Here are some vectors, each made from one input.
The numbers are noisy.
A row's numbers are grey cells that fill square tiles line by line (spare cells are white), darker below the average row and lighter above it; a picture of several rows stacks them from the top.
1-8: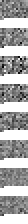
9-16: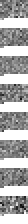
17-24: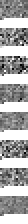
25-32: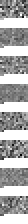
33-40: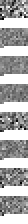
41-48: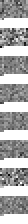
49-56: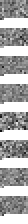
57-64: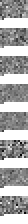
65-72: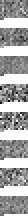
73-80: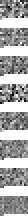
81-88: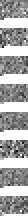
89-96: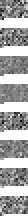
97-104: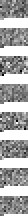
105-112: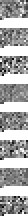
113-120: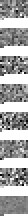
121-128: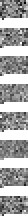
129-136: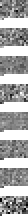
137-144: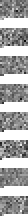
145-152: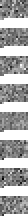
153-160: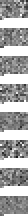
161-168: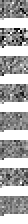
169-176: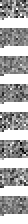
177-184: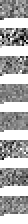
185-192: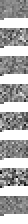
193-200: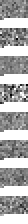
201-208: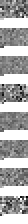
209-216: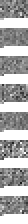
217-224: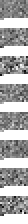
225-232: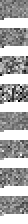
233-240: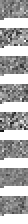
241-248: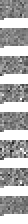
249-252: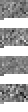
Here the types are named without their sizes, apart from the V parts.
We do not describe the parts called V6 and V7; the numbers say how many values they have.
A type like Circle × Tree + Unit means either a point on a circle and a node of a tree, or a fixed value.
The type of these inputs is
(Bool × Bool × Bool × Bool × V6 + V7) × Tree + Line × Line.
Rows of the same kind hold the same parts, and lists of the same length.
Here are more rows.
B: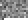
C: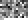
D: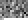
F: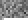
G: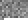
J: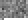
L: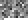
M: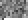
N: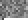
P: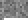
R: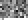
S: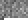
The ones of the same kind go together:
B, F, G, J, M, N, P, R, S
C, D
L

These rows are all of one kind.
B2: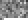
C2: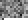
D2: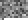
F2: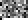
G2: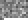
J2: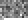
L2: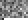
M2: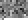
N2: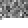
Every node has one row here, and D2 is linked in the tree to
B2 and F2.
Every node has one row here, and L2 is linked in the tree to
C2, F2 and M2.
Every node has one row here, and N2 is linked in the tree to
J2.
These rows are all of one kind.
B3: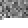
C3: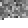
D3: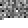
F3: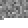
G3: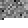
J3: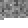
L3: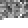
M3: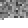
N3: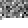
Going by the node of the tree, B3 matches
F3, L3 and M3.
